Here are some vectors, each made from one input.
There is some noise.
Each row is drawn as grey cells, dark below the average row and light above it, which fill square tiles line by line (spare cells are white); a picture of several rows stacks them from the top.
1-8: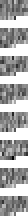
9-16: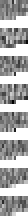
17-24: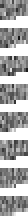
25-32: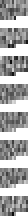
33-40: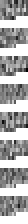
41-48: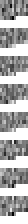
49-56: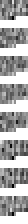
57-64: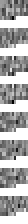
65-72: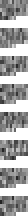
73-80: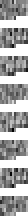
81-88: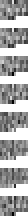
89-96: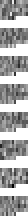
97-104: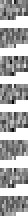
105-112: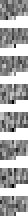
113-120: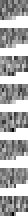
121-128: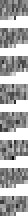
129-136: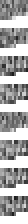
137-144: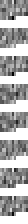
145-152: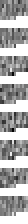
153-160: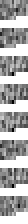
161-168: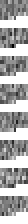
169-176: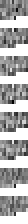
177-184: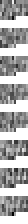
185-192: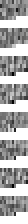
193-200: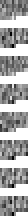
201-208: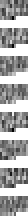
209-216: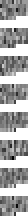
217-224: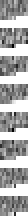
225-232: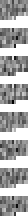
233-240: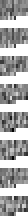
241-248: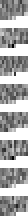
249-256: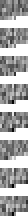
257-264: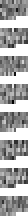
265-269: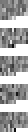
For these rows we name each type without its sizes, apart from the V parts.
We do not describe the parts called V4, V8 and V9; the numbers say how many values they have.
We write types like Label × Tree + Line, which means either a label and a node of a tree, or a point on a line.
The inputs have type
(Bool × V4 × V8 + Unit) × V9 + Line × Tree.
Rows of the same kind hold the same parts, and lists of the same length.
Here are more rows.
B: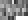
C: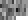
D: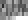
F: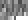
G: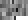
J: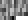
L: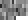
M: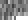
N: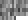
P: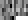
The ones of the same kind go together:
B, J, P
C, G, L
D, F, M, N

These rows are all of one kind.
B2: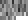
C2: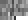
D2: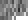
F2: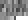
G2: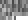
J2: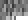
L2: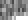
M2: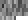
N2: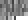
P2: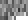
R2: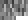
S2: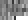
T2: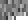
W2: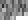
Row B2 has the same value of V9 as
F2, M2 and W2.
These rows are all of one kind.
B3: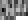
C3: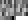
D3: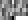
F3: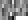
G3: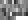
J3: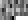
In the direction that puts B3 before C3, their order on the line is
J3, B3, C3, D3, F3, G3.
